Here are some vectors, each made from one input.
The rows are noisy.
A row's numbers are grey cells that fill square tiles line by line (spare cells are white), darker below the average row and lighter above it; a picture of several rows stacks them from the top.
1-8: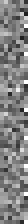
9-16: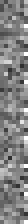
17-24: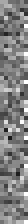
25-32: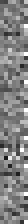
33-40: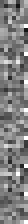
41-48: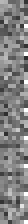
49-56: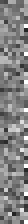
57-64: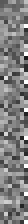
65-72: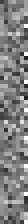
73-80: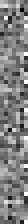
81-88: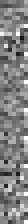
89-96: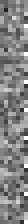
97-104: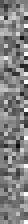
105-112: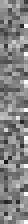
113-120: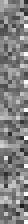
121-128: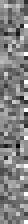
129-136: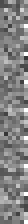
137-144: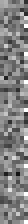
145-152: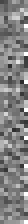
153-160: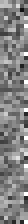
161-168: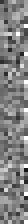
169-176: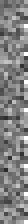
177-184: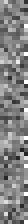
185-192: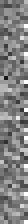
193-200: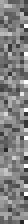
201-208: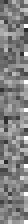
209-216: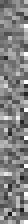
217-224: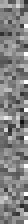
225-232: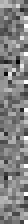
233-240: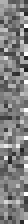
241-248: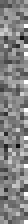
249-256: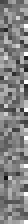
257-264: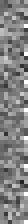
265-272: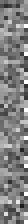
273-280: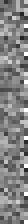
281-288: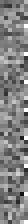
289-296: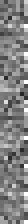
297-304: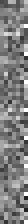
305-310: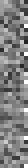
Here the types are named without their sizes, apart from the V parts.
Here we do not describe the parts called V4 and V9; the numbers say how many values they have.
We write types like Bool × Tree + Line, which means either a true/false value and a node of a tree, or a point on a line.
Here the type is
Bool × (Unit + V4 × V9) + Label × Line.
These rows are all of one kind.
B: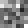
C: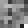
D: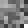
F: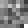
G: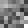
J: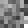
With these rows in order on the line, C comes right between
F and J.
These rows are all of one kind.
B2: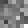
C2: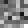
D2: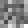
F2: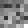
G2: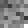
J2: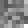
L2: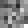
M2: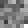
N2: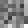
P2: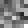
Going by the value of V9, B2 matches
M2 and N2.
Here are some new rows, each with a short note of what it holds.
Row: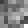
a true/false value
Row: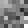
a label and a point on a line
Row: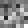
a true/false value
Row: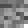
a true/false value, a value of V4 and a value of V9
